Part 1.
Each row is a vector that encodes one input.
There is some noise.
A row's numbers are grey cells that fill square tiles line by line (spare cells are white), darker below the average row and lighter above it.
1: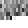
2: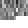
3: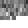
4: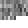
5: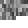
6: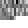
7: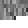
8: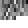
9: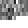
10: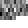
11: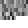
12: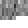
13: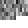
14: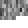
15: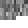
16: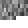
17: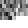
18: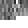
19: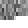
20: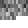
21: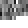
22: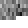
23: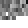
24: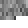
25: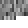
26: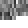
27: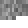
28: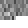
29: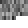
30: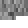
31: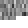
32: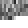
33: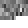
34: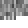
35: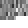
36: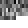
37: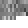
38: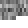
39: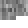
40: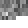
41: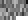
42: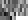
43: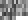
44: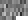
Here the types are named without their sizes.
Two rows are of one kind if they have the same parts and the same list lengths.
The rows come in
2 kinds.
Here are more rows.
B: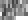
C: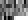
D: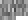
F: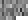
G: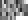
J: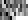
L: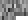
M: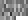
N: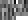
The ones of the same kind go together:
B, D, F, G, L, M
C, J, N

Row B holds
a point on a line and three true/false values.
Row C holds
a point on a line.
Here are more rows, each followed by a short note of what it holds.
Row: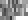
a point on a line and three true/false values
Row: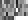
a point on a line and three true/false values
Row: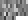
a point on a line and three true/false values
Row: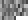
a point on a line and three true/false values
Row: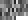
a point on a line
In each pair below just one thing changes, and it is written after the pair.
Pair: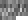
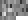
the place on the line
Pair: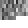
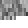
one of the three true/false values
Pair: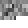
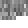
the place on the line
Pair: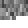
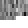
the place on the line
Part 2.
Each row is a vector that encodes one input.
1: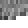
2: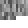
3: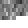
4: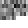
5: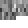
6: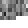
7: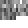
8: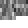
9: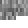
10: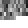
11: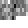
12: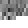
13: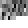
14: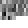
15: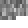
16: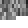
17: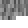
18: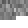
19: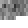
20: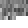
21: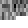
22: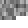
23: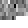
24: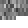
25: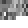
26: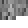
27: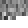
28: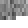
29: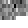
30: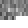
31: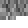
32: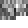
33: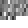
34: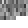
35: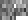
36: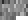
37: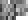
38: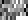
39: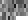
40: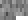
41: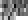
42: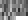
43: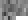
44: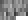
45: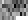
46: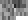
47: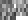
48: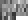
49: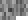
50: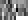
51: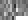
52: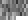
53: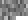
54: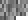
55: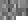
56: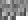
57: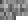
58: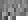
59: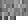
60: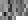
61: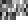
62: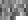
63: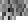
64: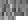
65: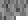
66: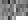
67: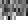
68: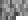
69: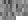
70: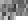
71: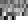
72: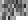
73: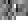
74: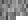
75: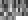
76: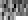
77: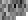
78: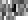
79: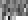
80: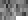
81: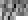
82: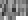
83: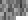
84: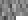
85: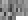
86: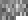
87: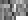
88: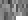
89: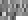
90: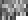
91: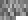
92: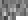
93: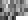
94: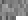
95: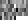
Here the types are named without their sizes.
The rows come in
2 kinds.
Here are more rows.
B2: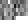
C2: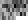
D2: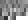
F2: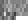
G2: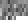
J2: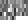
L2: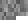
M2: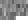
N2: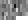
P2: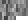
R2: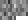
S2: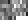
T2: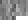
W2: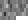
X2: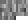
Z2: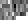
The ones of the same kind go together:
B2, F2, G2, J2, L2, M2, N2, R2, S2, T2, W2, X2
C2, D2, P2, Z2

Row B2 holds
a label and four true/false values.
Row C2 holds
a label.
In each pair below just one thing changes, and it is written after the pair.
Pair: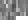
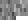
one of the four true/false values
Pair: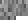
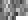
the label
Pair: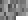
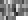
one of the four true/false values
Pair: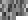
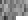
the label
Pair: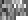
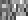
the label
